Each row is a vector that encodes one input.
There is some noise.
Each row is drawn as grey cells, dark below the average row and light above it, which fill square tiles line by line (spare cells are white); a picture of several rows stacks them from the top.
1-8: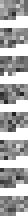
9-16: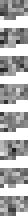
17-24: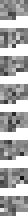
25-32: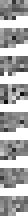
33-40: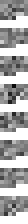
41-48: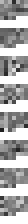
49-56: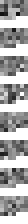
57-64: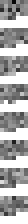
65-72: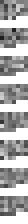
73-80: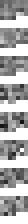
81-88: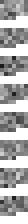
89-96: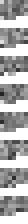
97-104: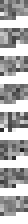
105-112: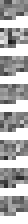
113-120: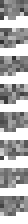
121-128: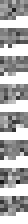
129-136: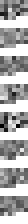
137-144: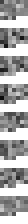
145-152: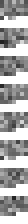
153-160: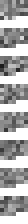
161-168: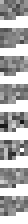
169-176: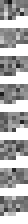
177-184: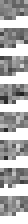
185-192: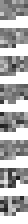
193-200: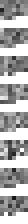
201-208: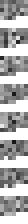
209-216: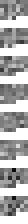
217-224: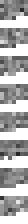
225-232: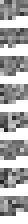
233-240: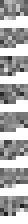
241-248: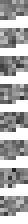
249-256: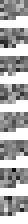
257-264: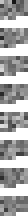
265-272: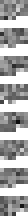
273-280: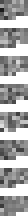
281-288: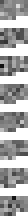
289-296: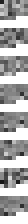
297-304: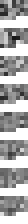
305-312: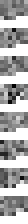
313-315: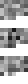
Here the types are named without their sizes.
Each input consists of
a point on a circle, together with either a point on a circle, or a point on a line and a true/false value.
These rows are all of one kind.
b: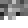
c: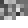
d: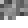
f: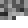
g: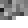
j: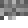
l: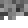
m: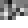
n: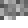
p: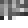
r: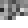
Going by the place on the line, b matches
j, l and p.
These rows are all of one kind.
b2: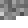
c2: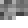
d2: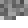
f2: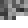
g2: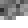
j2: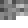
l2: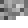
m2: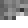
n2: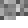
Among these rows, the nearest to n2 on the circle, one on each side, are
b2 and l2.
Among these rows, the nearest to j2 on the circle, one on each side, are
l2 and m2.
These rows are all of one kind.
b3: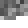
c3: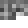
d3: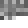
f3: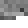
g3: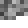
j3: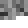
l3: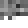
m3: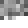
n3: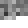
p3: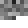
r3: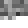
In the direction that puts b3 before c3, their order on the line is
l3, r3, m3, d3, j3, n3, f3, p3, g3, b3, c3.
